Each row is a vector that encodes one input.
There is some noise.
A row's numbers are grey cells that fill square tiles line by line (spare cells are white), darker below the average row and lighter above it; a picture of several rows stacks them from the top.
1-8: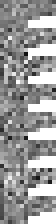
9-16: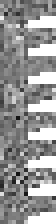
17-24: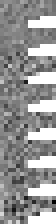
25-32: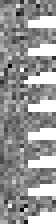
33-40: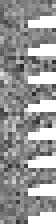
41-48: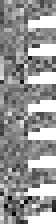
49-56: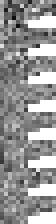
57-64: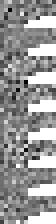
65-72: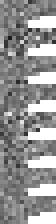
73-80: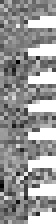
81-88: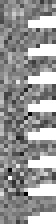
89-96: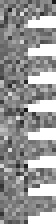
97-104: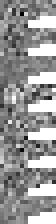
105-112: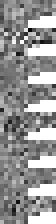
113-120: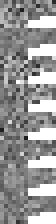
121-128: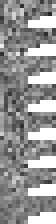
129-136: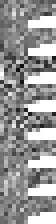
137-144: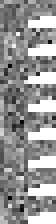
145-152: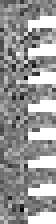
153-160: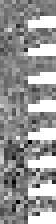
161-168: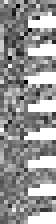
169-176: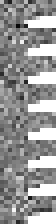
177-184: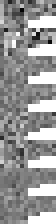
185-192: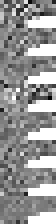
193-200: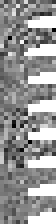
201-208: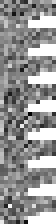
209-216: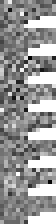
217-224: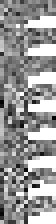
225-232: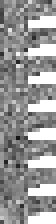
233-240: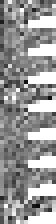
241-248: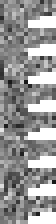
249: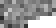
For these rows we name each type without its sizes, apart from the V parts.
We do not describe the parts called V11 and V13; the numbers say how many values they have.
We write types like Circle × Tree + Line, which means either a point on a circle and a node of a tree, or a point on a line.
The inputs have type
Bool × (Line + V13) + V11.
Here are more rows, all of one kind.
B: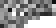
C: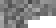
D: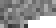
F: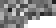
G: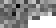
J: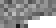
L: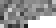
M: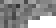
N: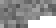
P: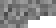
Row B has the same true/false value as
F, J, M and N.
